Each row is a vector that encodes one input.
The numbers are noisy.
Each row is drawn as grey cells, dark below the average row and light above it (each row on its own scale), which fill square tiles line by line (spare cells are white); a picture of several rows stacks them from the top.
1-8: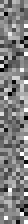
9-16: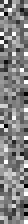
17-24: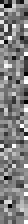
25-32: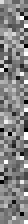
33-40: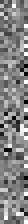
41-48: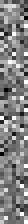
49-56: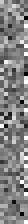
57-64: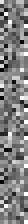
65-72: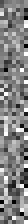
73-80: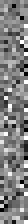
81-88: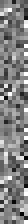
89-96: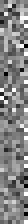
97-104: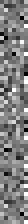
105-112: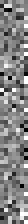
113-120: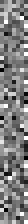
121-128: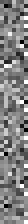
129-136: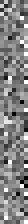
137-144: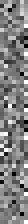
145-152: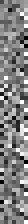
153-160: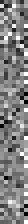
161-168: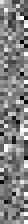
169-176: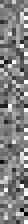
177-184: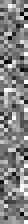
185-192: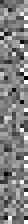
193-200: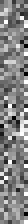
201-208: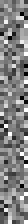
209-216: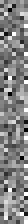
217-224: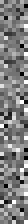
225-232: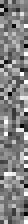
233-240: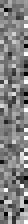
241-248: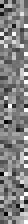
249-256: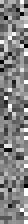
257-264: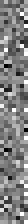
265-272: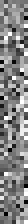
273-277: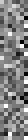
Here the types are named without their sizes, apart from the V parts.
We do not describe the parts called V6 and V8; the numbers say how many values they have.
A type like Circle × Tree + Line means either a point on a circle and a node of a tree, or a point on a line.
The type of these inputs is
(Bool × V6 + V8) × (Label + Line).
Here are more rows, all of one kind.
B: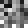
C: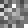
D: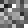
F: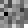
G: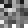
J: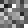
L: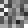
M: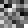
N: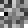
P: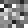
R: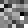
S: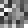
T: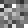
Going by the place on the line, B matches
D and J.
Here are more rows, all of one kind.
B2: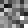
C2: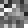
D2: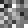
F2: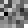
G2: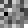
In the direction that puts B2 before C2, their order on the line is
D2, B2, C2, G2, F2.
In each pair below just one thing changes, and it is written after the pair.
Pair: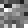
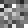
the true/false value
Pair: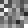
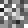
the true/false value
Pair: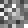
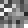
the true/false value
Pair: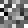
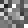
the place on the line
